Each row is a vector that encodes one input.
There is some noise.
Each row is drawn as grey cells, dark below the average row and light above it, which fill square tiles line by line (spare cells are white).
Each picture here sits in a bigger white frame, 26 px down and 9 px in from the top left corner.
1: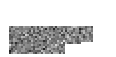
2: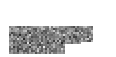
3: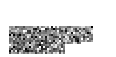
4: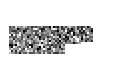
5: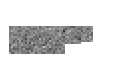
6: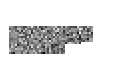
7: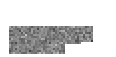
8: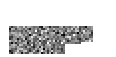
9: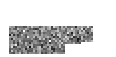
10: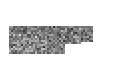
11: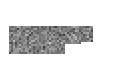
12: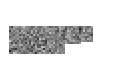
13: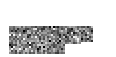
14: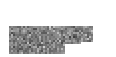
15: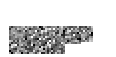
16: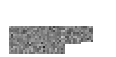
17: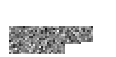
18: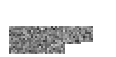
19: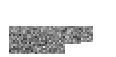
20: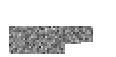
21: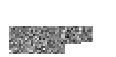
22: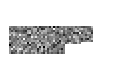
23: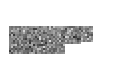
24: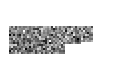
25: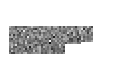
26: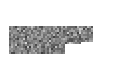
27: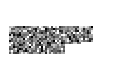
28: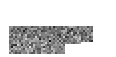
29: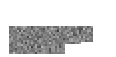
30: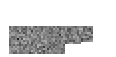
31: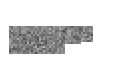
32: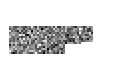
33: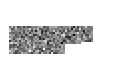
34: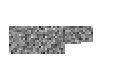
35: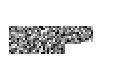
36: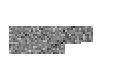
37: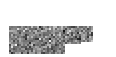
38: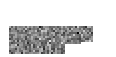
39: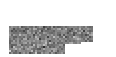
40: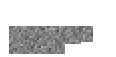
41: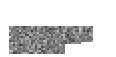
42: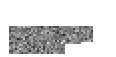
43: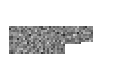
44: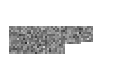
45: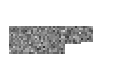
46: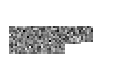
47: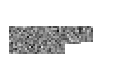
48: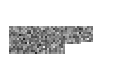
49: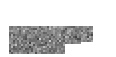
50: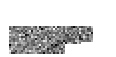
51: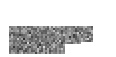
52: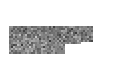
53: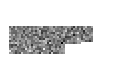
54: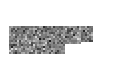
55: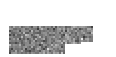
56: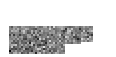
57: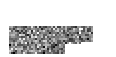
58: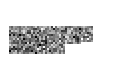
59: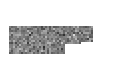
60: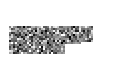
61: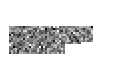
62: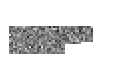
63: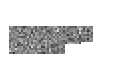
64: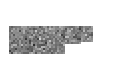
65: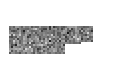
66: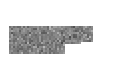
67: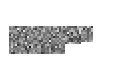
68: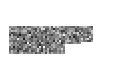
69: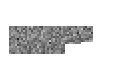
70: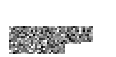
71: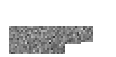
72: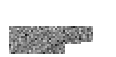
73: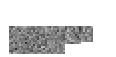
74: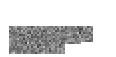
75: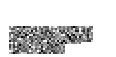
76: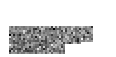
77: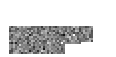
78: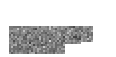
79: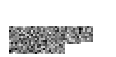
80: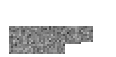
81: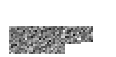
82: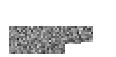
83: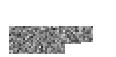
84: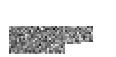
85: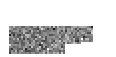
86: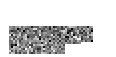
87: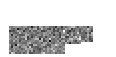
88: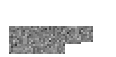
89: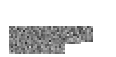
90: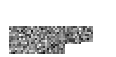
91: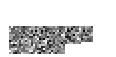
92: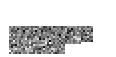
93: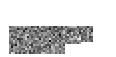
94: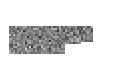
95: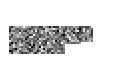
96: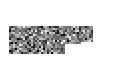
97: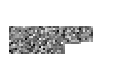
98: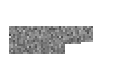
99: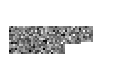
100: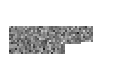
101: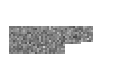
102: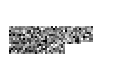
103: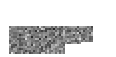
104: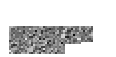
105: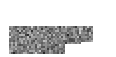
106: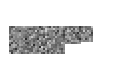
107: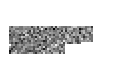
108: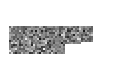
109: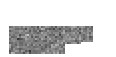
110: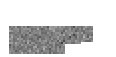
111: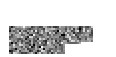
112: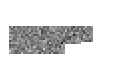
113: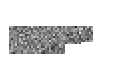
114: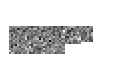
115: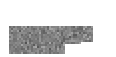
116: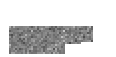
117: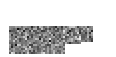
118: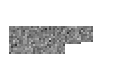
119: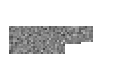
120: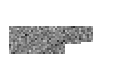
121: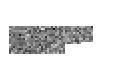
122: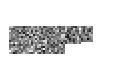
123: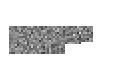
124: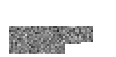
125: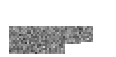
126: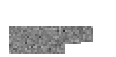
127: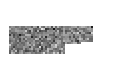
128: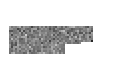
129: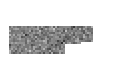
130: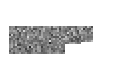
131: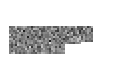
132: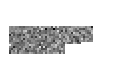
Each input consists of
either a point on an 8-point circle, or a point on a 13-point circle, or a fixed value.
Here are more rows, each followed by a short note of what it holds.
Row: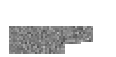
a point on an 8-point circle
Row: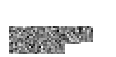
a point on an 8-point circle
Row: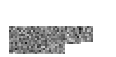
a fixed value
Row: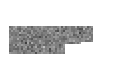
a point on an 8-point circle
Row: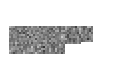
a point on a 13-point circle
